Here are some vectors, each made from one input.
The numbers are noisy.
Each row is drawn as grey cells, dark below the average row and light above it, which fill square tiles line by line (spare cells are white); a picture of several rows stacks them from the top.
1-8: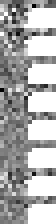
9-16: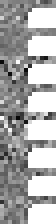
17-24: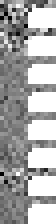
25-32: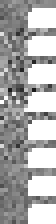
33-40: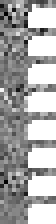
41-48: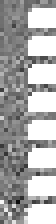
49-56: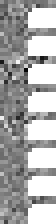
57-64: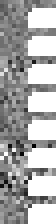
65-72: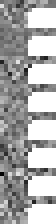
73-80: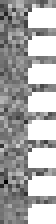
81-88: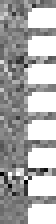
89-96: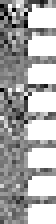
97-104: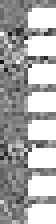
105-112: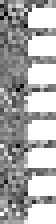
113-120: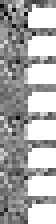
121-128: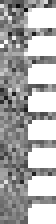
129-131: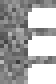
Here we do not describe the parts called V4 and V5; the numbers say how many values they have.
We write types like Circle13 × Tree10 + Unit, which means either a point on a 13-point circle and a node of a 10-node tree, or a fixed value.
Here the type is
Bool × (Tree7 + V4) + V5.
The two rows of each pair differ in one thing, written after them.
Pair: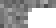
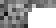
the value of V4
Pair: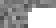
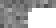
the value of V4
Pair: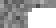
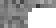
the value of V4
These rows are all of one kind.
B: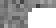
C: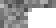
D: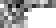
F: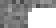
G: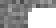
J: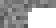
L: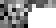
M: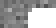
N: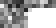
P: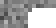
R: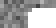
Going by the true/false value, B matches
D, P and R.
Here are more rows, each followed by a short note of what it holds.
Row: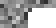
a value of V5
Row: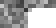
a node of a 7-node tree and a true/false value
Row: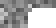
a value of V5
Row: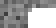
a true/false value and a value of V4
